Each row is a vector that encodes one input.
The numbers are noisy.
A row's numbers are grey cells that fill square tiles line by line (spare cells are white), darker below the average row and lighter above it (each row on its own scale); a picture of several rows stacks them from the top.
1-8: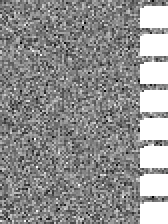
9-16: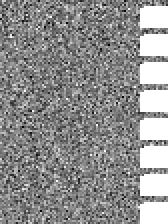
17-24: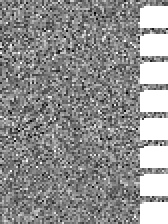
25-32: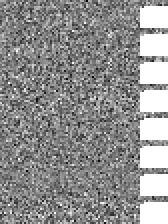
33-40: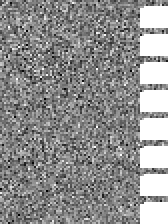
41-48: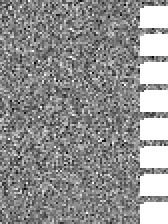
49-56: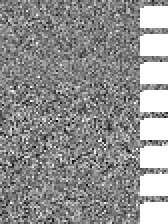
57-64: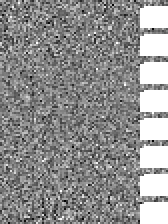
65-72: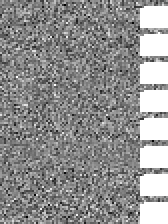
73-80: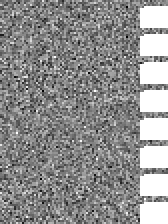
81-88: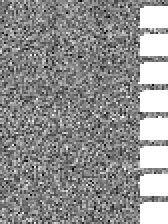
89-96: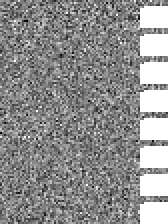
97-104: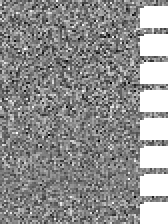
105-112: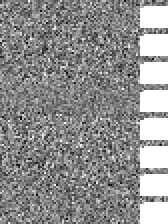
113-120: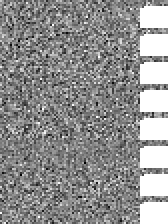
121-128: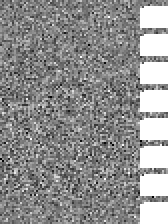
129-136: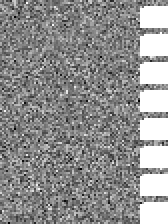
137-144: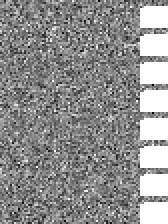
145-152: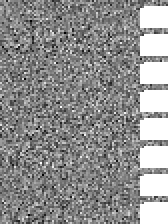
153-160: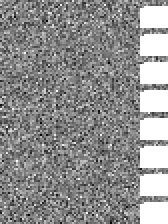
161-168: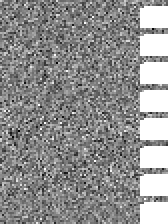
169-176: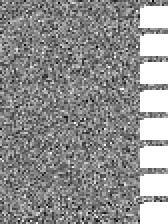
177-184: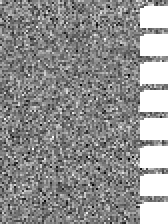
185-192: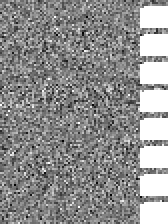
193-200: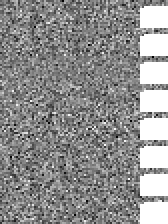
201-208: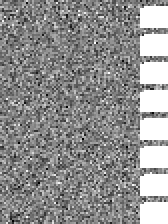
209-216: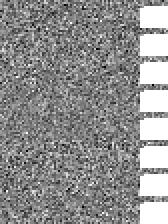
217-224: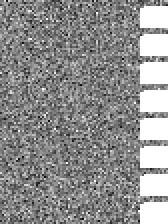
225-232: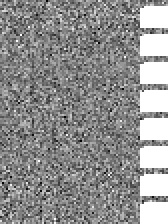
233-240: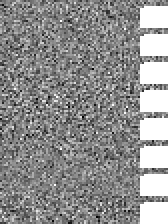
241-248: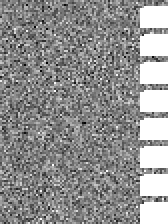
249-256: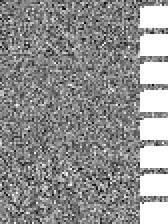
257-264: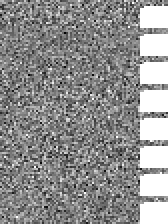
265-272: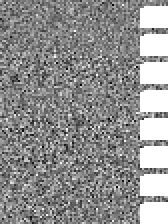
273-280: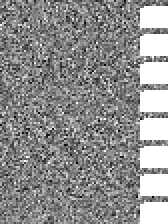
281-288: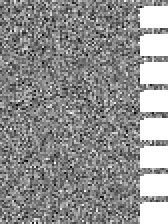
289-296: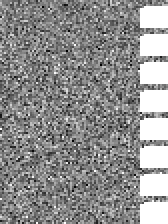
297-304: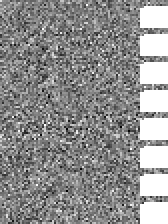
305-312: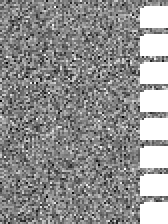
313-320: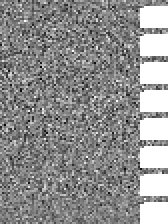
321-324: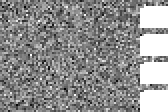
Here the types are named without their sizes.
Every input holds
either a fixed value, or two labels, or a node of a tree.
